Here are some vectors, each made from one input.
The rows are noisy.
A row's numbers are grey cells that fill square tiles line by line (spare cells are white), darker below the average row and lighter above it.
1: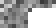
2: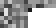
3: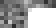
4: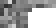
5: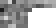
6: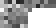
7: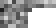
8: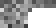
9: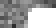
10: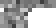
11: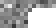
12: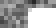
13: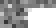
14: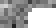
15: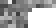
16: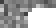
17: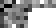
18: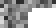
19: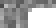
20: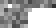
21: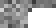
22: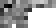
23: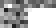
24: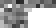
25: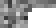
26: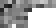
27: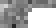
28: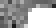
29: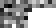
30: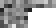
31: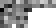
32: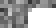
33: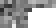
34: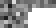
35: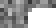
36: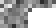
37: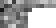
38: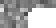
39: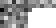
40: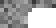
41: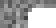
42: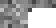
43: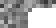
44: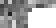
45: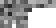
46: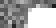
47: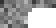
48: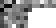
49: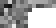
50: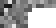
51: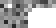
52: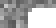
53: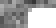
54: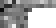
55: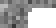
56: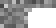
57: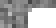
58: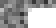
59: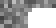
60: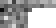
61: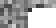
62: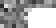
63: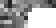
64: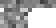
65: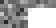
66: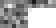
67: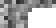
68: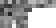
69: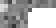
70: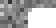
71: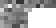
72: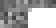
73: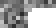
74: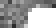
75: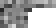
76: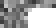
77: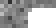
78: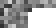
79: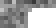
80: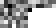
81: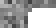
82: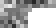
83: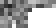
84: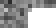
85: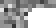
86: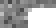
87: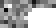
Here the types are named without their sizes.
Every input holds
either a label, or a point on a line.
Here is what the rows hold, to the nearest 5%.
About 70% of them hold a label. The rest hold a point on a line.
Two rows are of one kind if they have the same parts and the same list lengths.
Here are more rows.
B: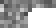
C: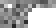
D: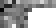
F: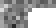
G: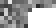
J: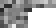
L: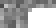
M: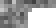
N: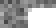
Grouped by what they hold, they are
B, C, F, L, M, N
D, G, J

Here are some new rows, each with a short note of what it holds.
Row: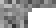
a label
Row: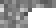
a label
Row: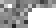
a label
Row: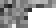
a point on a line
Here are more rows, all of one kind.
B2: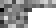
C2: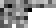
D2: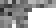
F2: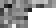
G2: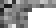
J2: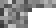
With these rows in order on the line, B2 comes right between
C2 and F2.
